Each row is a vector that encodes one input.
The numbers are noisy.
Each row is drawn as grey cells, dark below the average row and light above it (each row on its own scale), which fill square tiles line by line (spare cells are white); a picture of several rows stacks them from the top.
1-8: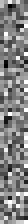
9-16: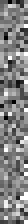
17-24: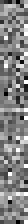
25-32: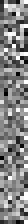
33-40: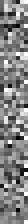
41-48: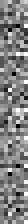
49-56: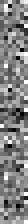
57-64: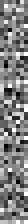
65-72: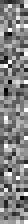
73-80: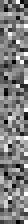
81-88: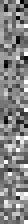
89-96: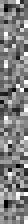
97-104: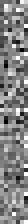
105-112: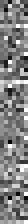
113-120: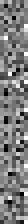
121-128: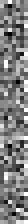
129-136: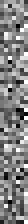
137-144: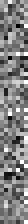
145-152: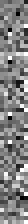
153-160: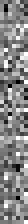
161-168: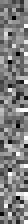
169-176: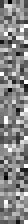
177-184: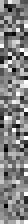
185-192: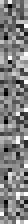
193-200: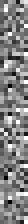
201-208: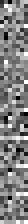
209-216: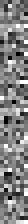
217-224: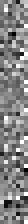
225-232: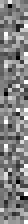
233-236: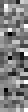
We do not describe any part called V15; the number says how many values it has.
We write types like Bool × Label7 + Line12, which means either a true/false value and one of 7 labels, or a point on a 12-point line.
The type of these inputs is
(Bool × Bool × Bool + Label11) × V15.
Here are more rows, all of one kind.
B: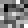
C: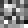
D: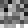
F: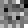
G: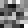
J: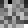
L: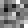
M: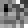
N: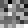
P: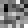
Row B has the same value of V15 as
G, L and P.
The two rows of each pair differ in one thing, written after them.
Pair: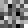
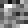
the value of V15
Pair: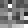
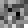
the value of V15
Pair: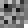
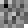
the value of V15
